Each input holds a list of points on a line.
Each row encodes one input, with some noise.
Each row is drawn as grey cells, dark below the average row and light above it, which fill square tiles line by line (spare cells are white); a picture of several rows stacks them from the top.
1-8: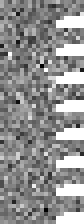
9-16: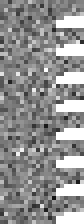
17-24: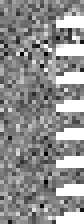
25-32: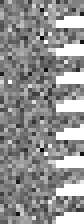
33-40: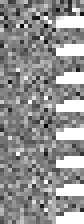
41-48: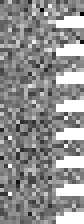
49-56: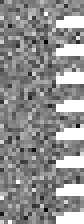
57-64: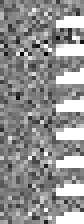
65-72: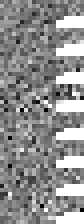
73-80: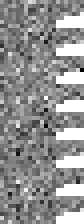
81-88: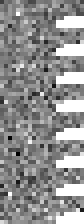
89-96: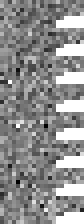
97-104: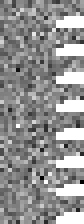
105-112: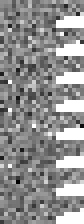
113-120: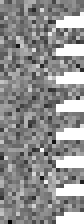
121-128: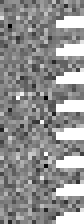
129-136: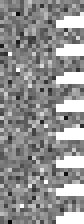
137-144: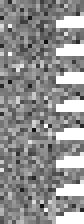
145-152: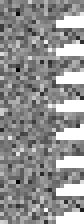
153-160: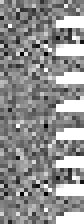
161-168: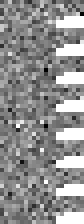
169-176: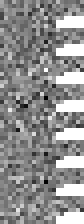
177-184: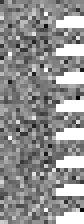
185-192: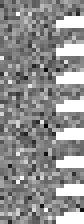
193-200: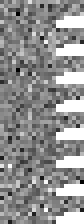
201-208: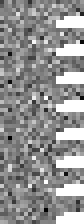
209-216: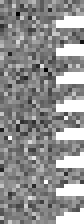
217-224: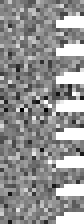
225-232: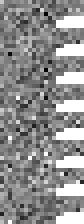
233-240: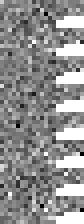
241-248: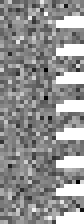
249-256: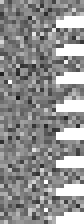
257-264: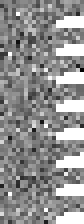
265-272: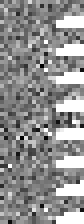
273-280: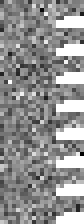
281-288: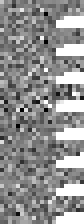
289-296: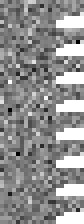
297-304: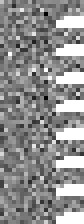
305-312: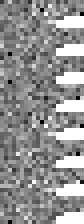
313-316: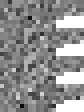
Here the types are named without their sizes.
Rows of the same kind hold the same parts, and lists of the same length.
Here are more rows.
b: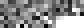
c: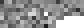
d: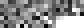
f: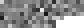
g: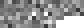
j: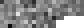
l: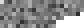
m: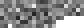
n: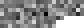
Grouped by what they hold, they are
b, d
c, f, g, l
j
m, n

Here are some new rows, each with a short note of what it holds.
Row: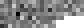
a list of one item
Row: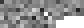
a list of three items
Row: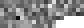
a list of one item
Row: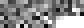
the empty list
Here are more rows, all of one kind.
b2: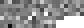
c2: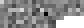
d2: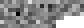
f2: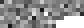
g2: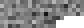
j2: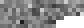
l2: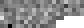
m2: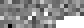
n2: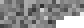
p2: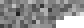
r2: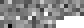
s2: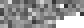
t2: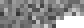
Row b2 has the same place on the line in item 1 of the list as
f2, m2 and r2.
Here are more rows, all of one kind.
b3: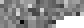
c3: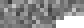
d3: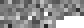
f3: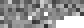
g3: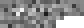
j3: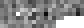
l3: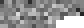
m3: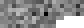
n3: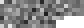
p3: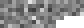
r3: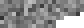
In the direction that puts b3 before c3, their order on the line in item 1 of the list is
f3, d3, l3, g3, j3, m3, b3, n3, r3, p3, c3.
